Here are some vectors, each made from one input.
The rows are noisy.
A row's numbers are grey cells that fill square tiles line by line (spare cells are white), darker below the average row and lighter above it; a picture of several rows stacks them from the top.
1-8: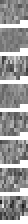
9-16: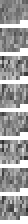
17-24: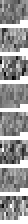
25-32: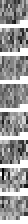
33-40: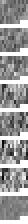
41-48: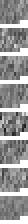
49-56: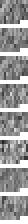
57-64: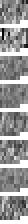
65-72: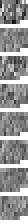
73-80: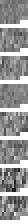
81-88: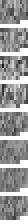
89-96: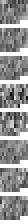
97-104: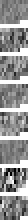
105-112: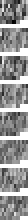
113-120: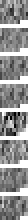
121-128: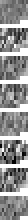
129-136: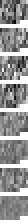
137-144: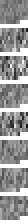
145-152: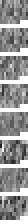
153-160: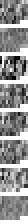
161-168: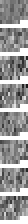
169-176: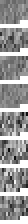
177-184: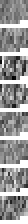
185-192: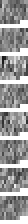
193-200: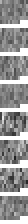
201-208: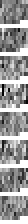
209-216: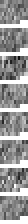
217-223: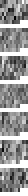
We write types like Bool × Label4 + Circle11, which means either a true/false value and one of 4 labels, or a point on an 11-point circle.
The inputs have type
Line3 × Line5 + Tree13 + Unit.
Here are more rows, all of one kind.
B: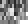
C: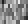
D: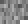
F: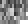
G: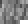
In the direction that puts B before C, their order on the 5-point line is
B, C, D, G, F.
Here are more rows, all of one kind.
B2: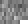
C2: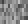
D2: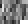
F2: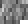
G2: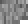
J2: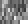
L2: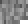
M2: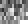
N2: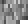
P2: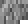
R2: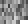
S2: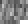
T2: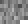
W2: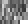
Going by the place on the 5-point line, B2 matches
F2, P2, T2 and W2.
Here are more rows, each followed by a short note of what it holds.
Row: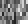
a node of a 13-node tree
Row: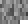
a node of a 13-node tree
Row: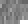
a node of a 13-node tree
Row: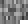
a fixed value
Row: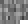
a fixed value
